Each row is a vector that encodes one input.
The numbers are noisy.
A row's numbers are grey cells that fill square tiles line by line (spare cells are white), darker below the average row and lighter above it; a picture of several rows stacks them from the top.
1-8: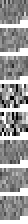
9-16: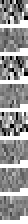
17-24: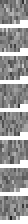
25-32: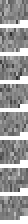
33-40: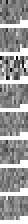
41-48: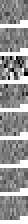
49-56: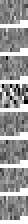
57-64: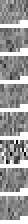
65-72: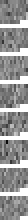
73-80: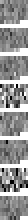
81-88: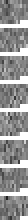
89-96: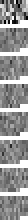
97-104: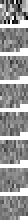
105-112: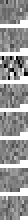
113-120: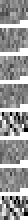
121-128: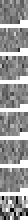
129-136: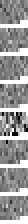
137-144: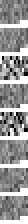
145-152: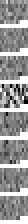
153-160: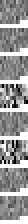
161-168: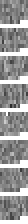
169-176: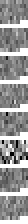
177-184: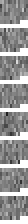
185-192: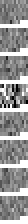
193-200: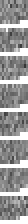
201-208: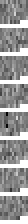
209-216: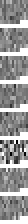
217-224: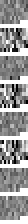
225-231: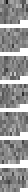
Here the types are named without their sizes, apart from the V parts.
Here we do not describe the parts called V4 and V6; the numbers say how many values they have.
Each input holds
either a node of a tree, four true/false values and a value of V4, or a value of V6.
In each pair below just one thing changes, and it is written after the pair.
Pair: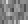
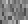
the node of the tree
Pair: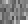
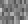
one of the four true/false values
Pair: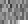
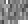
one of the four true/false values
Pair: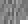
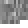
one of the four true/false values
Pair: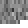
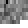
one of the four true/false values
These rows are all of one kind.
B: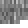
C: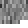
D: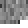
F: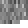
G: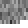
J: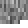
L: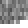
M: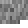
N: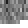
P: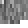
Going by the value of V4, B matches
F and L.
